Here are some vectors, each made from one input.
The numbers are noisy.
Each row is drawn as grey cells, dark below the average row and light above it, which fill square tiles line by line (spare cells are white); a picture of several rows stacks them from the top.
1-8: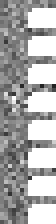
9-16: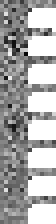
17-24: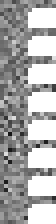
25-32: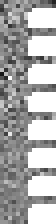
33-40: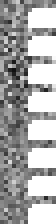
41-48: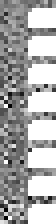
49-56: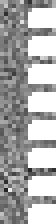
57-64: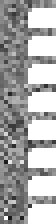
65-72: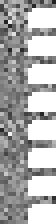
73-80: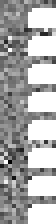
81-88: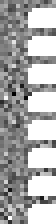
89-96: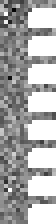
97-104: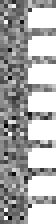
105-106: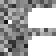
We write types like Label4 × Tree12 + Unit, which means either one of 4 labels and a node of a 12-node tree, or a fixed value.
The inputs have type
Bool × (Tree7 + Unit) + Line5.
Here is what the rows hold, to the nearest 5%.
About 40% of them hold a point on a 5-point line. The rest hold a true/false value, together with either a fixed value, or a node of a 7-node tree.
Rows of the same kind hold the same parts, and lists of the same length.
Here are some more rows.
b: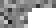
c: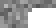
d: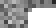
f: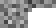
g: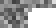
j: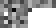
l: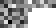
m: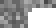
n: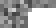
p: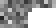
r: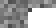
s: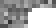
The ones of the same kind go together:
b, c, g
d, f, m, n, s
j, l, p, r

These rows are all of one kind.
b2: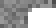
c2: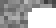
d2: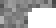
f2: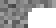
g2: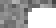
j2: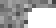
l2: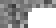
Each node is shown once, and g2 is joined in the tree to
d2, f2 and l2.
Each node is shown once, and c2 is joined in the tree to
l2.
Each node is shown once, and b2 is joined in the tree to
d2.
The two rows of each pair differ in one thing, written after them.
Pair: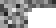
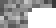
the true/false value
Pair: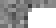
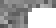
the node of the tree
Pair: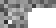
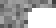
the true/false value
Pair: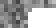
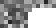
the node of the tree
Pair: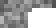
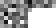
the true/false value
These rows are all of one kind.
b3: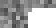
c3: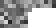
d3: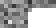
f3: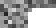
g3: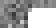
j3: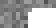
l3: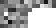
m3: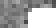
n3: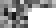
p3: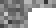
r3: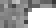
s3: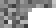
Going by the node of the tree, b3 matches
f3, m3 and r3.
